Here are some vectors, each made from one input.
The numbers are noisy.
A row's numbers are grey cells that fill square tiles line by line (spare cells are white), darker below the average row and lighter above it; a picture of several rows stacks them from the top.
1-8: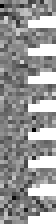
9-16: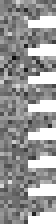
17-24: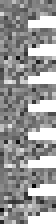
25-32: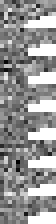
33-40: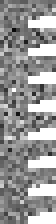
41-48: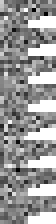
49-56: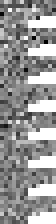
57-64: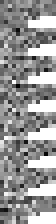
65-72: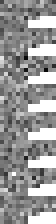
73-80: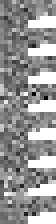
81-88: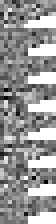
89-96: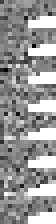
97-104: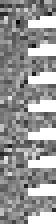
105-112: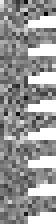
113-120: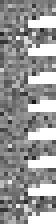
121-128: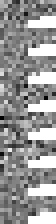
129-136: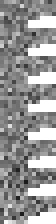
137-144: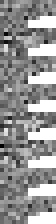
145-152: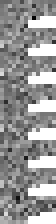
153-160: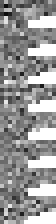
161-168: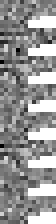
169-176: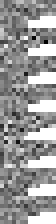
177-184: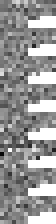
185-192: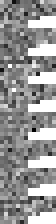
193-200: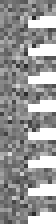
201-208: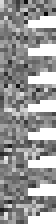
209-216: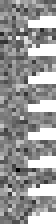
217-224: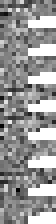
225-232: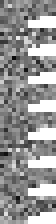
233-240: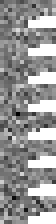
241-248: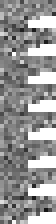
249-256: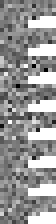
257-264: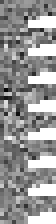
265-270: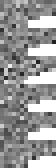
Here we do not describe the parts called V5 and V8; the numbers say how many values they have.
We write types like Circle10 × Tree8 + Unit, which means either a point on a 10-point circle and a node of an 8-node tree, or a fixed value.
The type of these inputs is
(Bool × Bool × Bool × Bool + V8) × V5 + Circle9 + Tree10 + Unit.
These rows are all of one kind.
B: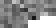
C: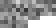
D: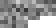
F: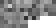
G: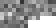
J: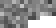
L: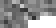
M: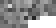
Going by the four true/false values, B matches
F and M.
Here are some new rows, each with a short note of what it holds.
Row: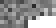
a value of V5 and a value of V8
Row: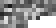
a point on a 9-point circle
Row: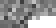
a value of V5 and a value of V8
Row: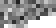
a node of a 10-node tree
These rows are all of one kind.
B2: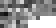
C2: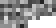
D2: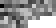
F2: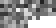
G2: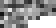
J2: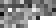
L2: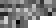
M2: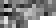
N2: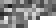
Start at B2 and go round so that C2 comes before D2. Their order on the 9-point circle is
B2, F2, C2, D2, L2, M2, N2, G2, J2.
